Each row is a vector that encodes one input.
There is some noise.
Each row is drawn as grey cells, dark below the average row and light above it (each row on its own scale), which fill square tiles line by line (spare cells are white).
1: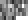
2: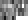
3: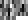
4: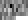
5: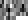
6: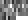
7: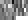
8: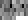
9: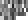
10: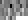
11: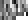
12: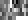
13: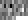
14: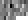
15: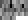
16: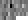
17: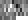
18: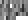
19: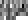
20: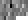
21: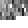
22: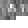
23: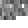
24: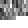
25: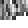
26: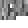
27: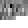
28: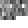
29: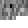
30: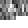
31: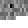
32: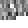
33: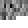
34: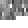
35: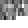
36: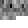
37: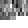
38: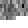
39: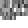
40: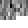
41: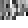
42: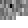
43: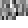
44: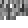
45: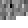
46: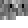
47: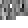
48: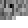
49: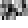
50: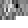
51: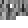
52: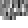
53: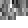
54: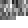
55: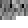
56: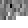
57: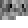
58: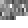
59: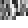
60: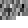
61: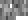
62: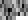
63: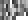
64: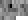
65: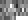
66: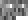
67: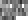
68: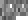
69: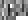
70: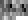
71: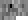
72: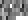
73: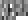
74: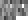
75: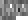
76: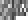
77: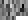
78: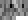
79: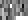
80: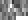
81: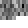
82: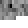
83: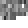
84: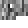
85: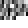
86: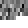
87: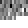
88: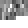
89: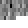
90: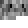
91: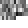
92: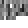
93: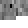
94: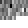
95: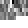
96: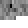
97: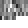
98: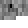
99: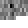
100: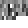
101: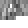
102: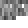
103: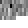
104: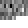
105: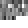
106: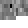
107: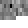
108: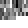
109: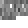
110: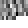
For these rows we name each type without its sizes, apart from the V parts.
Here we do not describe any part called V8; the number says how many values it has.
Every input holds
a point on a line, together with either a point on a line, or a value of V8.
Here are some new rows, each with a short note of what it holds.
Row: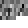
a point on each of two lines
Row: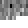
a point on a line and a value of V8
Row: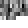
a point on each of two lines
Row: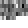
a point on each of two lines
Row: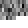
a point on each of two lines
